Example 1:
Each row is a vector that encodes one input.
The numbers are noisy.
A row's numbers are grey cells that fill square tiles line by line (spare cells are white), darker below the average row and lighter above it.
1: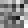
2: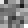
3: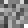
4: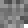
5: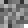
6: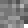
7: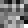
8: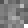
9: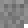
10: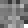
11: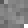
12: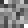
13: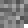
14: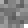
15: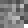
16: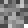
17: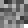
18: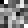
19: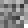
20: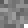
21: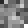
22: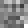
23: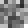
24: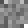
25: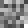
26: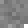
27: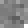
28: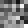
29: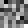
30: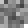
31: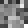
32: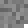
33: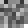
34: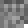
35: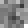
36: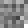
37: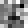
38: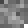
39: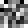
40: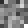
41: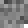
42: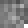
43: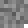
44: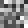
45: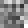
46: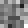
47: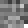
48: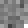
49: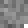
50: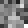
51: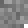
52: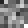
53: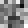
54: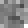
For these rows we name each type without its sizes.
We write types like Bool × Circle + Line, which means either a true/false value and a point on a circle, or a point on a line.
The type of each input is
Bool × Line × Line.
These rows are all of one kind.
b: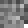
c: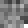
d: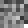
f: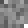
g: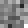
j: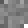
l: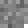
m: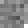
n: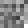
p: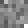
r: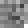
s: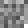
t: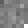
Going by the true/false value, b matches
c, g, j and r.
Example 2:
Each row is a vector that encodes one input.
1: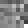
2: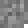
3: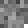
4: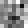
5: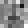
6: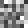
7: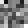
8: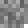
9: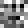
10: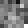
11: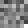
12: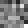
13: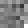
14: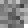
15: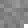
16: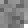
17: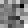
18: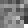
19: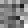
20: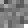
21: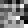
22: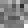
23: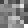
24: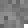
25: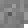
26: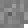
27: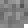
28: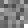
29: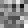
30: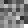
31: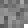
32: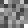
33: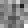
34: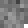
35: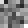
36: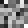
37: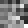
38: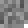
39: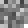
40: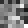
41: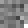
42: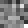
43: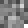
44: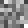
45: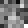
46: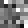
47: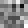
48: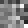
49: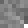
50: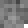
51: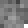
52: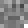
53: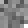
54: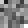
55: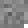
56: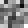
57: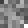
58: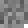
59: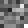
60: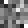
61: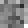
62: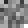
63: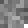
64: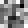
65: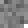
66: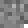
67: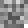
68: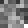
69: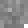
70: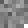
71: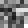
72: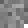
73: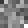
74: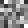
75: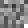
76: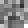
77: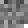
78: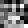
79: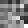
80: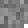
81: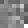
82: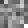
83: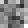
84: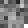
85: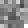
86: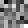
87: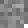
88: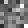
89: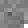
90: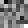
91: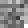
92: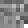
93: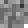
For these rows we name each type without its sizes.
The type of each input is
List(Line).
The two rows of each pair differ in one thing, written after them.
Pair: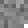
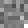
the place on the line in item 1 of the list
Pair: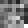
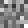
the place on the line in item 2 of the list
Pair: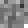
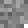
the place on the line in item 1 of the list
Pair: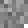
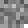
the place on the line in item 2 of the list
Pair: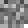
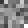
the place on the line in item 1 of the list
